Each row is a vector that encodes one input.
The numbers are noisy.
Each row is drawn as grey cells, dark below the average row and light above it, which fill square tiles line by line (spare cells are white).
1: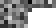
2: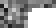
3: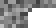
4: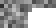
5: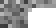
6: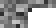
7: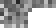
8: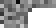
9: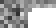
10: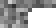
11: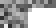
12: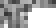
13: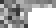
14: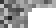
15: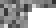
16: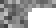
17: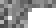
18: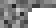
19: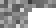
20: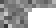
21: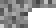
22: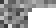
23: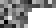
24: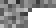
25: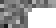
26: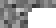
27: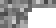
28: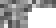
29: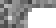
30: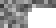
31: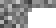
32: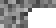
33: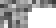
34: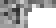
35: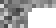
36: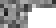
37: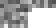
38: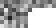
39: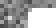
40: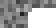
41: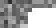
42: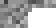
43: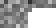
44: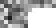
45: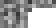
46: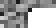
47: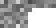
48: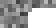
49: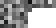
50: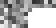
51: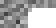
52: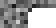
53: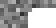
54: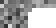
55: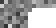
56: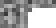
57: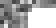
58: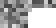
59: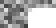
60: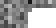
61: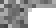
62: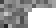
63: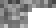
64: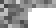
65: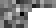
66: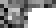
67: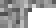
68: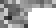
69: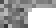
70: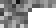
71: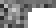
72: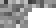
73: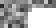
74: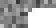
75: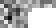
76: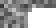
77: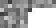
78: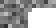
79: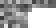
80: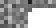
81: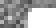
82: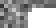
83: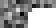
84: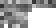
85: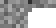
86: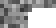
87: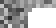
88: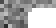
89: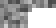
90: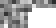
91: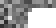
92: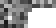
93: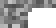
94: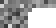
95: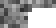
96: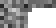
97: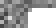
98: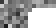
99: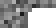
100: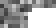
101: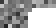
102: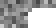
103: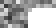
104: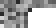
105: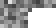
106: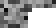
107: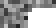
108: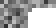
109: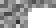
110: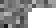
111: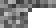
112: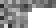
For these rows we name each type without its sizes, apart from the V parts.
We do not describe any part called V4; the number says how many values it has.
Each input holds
a value of V4, together with either a point on a circle, or a label.
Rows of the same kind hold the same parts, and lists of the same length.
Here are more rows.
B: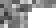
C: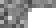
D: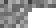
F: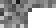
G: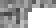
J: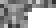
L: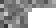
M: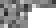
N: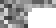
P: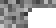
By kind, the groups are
B, F, G, J, M
C, D, L, N, P

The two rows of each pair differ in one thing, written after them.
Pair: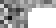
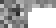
the label
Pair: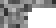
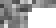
the label
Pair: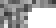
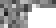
the label
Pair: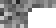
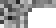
the label
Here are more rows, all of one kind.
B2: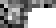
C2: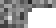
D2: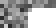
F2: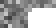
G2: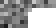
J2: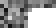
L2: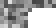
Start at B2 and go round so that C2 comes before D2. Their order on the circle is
B2, C2, F2, L2, G2, D2, J2.
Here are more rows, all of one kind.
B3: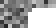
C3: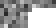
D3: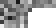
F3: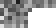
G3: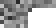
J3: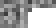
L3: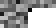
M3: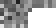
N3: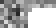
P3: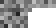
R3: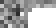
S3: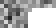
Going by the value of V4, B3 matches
N3, P3, R3 and S3.
